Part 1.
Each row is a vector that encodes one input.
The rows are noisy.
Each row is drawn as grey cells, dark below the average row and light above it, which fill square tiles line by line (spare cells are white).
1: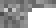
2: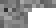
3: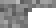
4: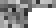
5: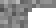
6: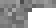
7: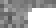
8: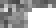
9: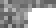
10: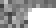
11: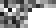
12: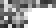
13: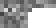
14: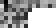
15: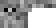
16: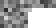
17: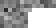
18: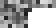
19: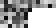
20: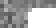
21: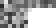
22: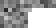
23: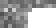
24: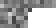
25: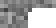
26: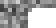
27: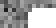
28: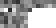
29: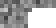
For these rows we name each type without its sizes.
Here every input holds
a point on a line.
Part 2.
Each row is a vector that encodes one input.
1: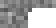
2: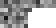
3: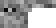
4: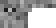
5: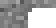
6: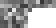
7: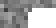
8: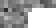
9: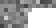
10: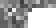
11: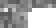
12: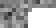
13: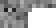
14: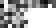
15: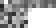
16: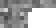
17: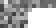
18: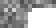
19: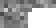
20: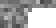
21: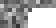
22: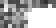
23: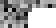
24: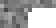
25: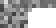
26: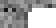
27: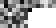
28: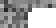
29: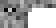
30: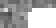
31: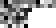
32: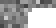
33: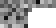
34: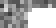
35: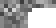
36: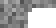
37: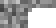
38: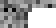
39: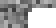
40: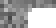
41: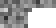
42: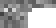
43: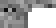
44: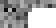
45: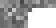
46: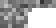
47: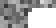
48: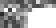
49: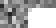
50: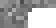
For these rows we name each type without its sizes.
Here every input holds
a point on a line.
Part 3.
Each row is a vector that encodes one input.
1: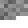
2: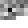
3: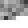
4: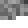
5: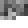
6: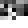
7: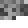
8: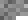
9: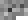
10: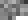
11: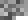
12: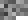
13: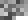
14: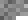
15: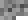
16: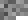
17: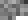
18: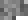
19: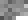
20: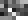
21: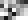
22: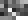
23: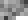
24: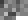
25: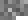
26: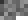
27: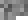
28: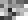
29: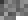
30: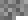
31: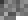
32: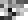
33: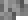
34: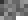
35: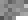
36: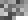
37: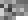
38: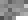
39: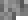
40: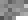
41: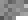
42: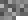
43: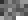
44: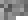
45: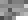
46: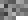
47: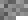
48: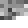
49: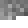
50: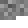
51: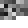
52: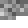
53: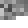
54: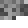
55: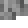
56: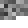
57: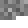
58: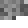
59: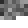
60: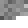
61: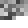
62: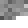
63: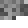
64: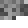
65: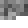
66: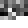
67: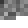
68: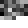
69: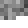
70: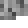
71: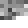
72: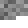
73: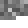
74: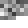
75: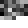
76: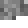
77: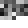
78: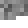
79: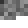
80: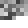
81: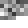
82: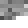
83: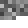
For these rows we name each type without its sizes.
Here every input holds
a label.
